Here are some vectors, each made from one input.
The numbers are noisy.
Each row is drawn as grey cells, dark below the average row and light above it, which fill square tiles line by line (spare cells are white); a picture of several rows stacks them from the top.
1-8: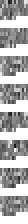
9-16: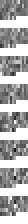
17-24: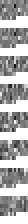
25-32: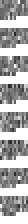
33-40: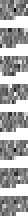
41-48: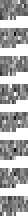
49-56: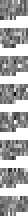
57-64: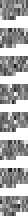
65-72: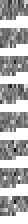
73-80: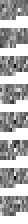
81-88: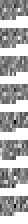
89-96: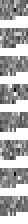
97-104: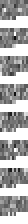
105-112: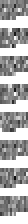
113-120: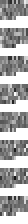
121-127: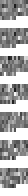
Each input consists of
one of 6 labels.
